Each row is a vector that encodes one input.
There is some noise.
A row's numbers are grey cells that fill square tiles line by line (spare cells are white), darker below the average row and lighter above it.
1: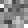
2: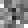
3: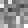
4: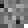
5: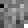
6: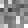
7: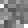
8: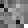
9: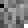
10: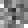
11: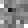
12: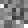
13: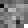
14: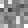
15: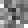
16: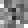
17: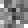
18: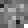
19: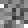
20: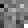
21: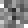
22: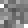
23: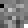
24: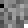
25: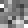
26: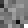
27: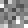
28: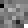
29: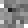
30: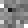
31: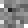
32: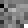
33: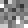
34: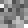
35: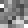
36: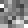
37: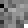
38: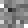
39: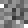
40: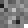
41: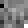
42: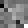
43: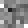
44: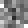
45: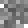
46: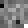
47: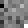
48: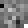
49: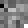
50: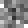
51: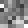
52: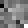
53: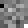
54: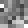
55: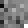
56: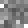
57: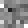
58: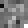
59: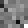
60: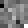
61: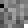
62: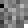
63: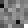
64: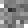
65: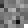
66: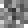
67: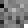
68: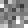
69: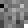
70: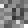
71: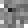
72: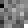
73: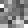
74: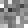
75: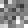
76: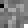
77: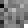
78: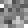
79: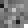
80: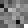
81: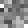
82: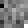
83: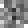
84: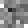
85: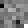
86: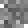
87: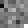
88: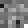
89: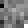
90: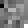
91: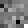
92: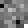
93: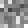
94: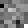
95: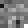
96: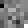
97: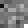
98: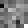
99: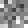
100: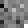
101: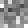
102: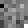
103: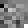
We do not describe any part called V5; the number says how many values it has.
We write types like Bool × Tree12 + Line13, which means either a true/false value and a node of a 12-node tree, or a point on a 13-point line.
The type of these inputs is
Bool × Bool × Bool + (Tree7 + Unit) × V5.
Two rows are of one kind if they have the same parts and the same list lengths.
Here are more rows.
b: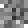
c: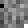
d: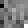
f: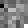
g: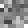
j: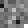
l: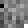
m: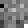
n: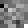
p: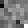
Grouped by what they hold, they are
b, g
c, d, l, m
f, j, n, p

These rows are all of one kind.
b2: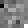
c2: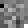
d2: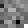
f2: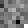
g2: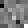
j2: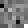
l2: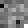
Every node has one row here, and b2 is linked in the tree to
l2.
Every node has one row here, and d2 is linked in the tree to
c2 and f2.
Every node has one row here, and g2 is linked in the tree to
j2.
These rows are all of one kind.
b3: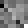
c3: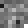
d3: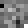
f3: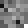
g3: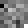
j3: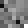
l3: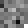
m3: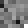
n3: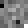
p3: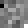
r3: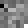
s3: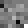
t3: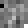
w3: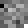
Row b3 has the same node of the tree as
j3, m3 and s3.
